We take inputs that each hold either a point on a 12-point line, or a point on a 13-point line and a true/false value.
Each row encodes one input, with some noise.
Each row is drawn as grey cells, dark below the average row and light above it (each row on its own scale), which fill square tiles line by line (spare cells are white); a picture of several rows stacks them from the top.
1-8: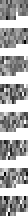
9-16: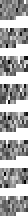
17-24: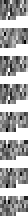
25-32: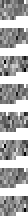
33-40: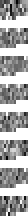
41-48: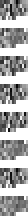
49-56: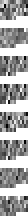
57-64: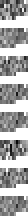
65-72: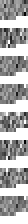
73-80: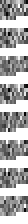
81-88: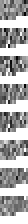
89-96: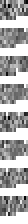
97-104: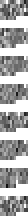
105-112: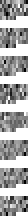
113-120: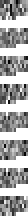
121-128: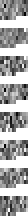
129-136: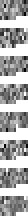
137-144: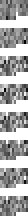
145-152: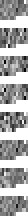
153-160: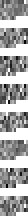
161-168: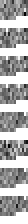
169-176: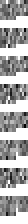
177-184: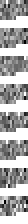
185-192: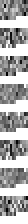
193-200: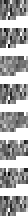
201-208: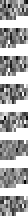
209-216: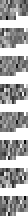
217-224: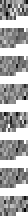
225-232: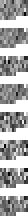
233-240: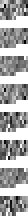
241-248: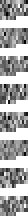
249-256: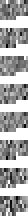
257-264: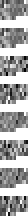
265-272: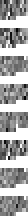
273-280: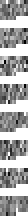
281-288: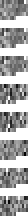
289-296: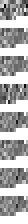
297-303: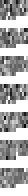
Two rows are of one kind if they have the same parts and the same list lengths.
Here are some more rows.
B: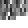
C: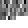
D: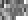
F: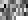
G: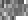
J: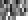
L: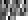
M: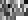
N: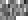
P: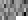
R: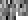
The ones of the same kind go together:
B, C, D, G, J, L
F, M, N, P, R

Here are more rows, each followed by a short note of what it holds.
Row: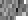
a point on a 12-point line
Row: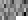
a point on a 13-point line and a true/false value
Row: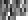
a point on a 12-point line
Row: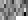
a point on a 13-point line and a true/false value
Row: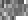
a point on a 12-point line
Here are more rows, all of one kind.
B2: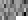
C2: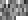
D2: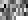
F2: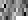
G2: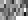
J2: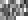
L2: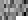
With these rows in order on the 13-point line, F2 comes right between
B2 and G2.
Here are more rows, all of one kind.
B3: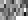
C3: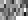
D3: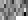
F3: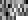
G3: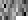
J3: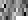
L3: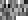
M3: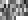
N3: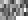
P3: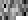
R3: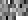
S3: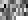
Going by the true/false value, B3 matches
C3, D3, N3 and R3.
